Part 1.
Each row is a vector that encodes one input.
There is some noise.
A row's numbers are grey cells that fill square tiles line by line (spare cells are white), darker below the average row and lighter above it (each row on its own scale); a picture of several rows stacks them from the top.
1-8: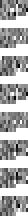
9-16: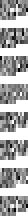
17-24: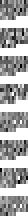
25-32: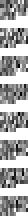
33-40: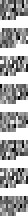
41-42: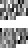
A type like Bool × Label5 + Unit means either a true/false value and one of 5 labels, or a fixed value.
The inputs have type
Bool × Bool × Bool + Unit.
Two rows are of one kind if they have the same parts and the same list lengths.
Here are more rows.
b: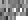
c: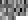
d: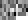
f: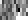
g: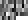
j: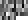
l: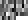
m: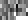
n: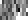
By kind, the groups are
b, c, d, f, m, n
g, j, l

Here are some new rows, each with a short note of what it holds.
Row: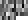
a fixed value
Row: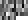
a fixed value
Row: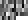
a fixed value
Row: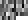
a fixed value
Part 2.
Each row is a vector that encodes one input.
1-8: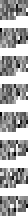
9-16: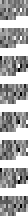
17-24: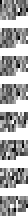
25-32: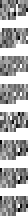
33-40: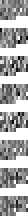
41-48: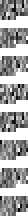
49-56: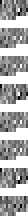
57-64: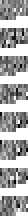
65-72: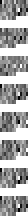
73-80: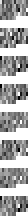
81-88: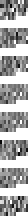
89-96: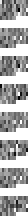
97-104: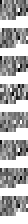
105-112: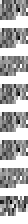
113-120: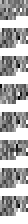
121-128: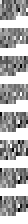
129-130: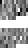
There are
2 kinds of row.
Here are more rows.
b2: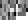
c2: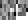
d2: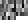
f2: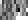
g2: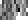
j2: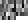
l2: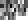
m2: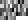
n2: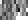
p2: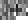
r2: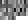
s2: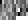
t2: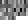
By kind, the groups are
b2, c2, f2, g2, l2, m2, n2, p2, r2, s2, t2
d2, j2

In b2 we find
three true/false values.
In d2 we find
a fixed value.
